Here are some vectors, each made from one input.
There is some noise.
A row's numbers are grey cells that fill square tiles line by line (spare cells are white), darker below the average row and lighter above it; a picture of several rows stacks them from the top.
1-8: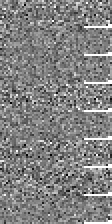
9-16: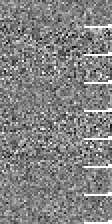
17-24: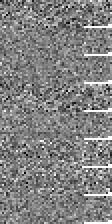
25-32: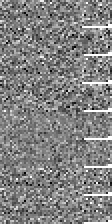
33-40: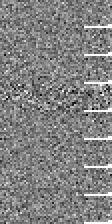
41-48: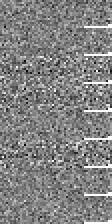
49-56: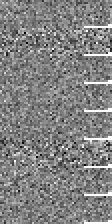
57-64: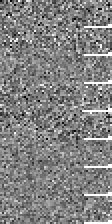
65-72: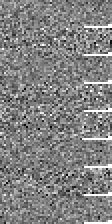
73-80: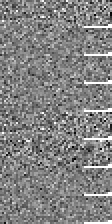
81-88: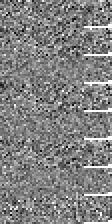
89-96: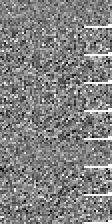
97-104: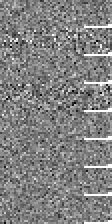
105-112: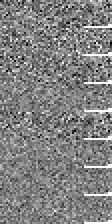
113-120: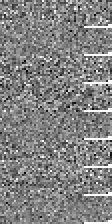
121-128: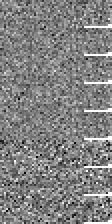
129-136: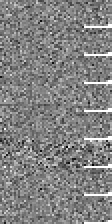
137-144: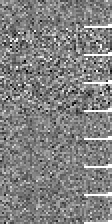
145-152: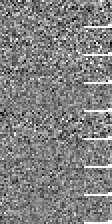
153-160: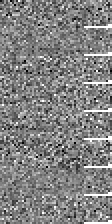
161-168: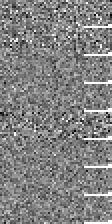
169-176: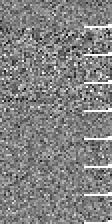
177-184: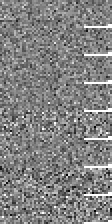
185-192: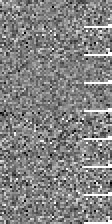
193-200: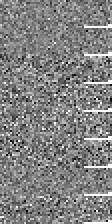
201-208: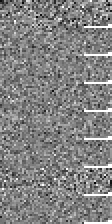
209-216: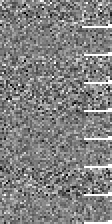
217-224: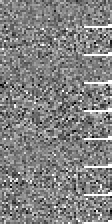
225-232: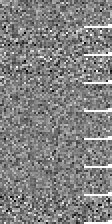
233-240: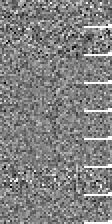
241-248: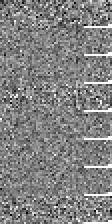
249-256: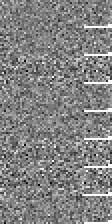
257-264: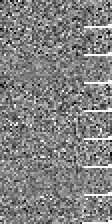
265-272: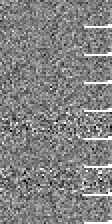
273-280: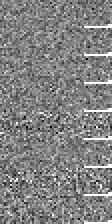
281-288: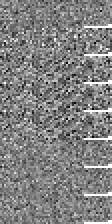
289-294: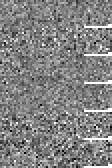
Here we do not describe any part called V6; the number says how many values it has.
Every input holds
either a node of each of three 12-node trees, or three true/false values, or a value of V6.
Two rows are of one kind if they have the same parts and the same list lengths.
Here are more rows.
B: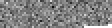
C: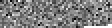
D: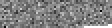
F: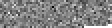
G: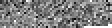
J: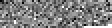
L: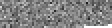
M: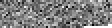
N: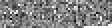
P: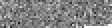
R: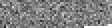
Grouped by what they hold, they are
B, D, F, L, P, R
C, G, J, M
N

